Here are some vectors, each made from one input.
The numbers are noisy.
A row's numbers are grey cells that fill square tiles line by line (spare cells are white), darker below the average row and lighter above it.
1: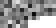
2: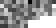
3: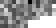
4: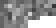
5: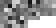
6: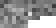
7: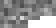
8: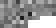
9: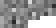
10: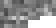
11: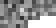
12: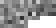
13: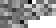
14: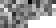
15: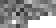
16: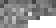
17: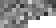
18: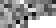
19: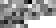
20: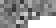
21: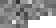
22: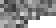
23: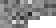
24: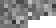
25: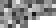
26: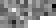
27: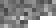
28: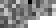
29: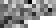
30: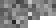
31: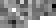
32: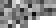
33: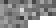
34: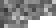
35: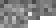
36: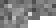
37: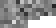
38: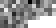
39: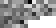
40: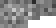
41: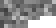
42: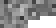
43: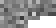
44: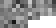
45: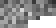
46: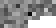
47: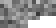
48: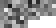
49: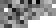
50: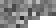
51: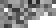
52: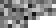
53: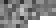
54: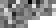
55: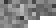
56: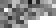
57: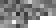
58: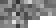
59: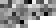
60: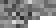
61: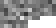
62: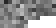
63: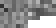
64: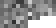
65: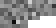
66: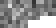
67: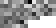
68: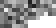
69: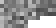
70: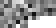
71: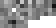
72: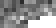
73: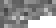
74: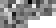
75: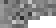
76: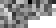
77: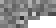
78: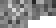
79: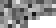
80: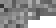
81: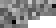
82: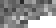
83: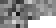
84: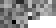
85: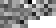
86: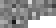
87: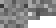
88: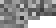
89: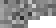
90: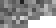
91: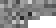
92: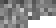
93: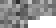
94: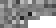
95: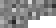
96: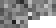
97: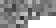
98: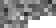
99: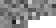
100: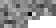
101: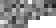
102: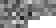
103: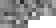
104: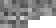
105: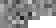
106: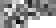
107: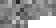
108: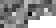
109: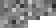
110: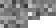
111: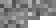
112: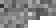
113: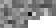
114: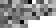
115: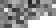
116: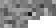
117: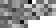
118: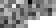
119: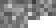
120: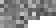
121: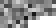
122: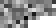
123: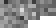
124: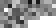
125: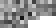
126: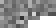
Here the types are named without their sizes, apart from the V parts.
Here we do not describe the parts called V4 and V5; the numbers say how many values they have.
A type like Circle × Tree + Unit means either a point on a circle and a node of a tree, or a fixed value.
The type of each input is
Bool × Line × V5 + V4.
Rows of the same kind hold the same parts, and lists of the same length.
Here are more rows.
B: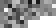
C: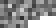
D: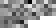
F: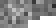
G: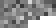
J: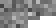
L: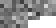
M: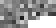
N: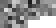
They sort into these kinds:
B, D, N
C, F, G, J, L, M

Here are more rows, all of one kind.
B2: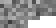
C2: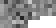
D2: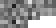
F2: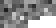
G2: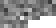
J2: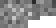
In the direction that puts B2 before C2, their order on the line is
J2, B2, D2, C2, F2, G2.
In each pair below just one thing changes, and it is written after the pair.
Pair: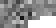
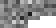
the place on the line
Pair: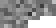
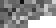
the true/false value
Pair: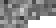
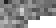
the place on the line
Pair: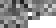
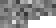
the value of V5
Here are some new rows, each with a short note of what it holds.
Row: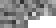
a point on a line, a true/false value and a value of V5
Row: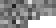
a point on a line, a true/false value and a value of V5
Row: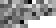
a value of V4
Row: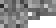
a point on a line, a true/false value and a value of V5
